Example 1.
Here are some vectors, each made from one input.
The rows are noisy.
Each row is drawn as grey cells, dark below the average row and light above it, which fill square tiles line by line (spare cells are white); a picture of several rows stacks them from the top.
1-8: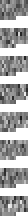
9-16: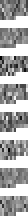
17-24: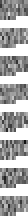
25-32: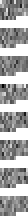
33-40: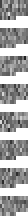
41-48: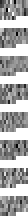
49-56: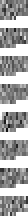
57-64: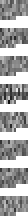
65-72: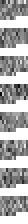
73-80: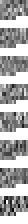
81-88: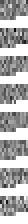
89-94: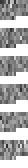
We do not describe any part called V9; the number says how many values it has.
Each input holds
either a point on a 6-point circle, or a point on a 7-point line, or a value of V9.
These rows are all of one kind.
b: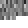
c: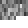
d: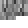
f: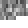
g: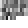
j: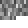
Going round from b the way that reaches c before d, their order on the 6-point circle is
b, f, c, j, g, d.
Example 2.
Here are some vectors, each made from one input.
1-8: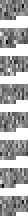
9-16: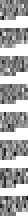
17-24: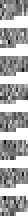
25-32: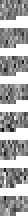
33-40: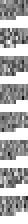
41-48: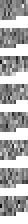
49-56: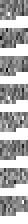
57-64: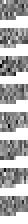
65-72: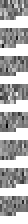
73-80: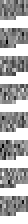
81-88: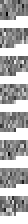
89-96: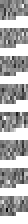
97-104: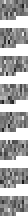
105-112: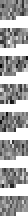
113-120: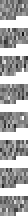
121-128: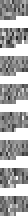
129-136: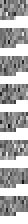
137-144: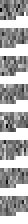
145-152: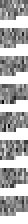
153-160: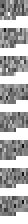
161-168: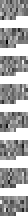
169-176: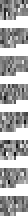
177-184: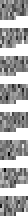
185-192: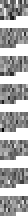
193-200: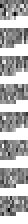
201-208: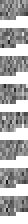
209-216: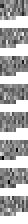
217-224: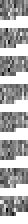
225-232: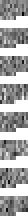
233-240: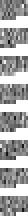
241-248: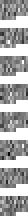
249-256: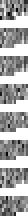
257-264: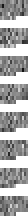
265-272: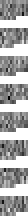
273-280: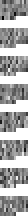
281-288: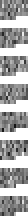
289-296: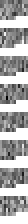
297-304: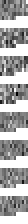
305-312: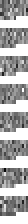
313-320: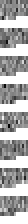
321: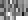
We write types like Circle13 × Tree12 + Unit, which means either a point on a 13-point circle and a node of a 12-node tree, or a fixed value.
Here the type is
Line5 × (Tree11 + Unit) + Tree13.
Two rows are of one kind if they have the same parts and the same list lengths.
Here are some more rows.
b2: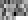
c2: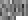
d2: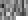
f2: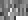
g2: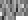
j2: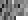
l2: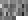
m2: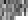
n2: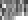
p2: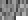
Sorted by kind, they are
b2, g2, j2, p2
c2, d2, f2, l2
m2, n2

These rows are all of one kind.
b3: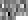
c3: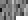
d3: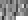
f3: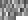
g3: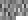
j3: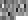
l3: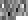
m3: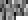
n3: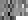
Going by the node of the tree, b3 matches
j3 and l3.
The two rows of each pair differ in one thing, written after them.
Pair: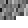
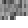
the place on the 5-point line
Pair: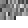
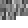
the node of the tree
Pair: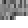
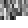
the node of the tree
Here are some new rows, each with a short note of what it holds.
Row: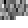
a point on a 5-point line and a node of an 11-node tree
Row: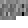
a node of a 13-node tree
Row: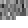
a node of a 13-node tree
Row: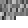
a point on a 5-point line and a node of an 11-node tree
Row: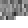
a point on a 5-point line and a node of an 11-node tree
